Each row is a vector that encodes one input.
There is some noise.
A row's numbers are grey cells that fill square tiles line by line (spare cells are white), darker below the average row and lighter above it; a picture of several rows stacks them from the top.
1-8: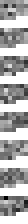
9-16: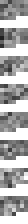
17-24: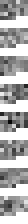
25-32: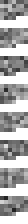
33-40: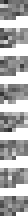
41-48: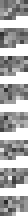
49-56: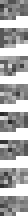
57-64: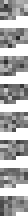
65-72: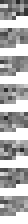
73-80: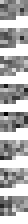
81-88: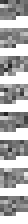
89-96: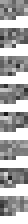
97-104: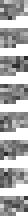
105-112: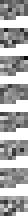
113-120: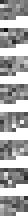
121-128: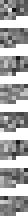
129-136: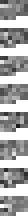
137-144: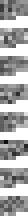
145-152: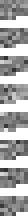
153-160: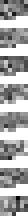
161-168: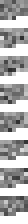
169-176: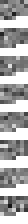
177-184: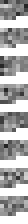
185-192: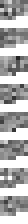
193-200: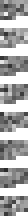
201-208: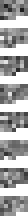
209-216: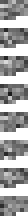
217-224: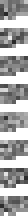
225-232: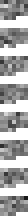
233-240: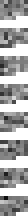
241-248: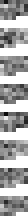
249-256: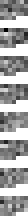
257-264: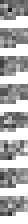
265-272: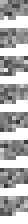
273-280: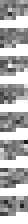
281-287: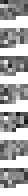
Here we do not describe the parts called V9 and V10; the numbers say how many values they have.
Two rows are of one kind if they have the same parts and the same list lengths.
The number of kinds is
5.
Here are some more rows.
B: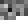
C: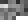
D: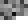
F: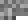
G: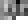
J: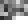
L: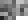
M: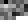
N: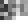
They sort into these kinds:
B, D
C, M
F, J
G
L, N

